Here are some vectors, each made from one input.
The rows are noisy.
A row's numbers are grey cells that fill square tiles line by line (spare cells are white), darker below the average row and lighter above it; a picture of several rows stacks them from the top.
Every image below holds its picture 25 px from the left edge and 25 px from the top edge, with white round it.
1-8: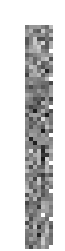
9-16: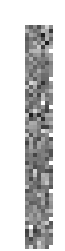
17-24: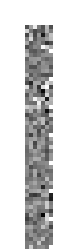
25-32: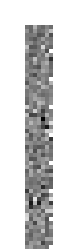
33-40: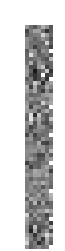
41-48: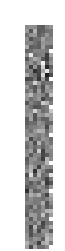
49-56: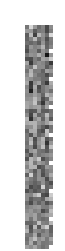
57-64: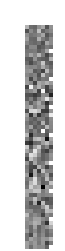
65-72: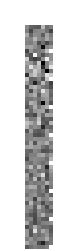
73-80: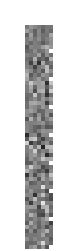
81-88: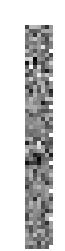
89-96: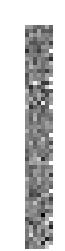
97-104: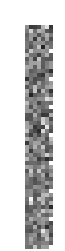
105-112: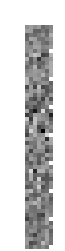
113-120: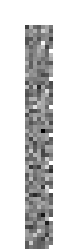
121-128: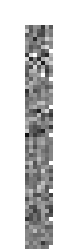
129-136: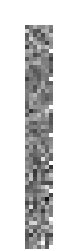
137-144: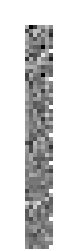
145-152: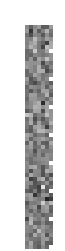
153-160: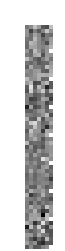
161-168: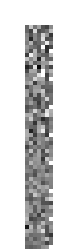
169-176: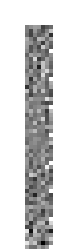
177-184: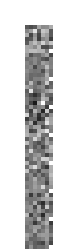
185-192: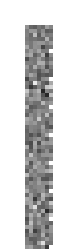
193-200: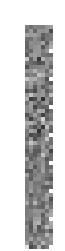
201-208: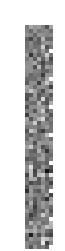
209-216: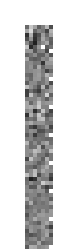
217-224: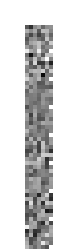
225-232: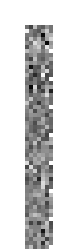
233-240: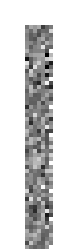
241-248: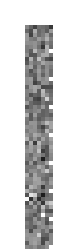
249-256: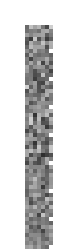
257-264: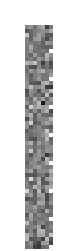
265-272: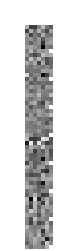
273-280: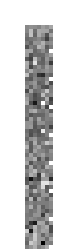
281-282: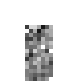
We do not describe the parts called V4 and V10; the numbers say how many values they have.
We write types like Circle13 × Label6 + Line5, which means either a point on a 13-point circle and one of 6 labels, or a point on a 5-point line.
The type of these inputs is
(Bool × Bool × Bool + V4) × V10 + Line7 × (Tree11 + Unit).
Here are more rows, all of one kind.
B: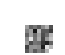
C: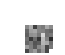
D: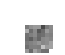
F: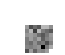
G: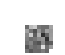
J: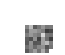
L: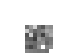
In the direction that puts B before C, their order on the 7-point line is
L, G, F, J, B, D, C.
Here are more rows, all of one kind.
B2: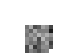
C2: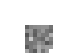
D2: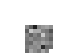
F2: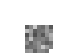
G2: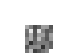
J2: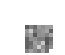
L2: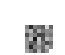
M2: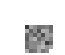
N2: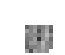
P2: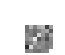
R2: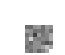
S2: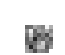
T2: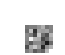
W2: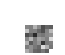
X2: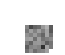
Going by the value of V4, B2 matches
F2, N2, P2 and X2.
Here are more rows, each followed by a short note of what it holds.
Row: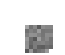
a point on a 7-point line
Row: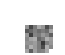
three true/false values and a value of V10
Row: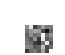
a point on a 7-point line and a node of an 11-node tree
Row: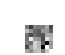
a value of V4 and a value of V10
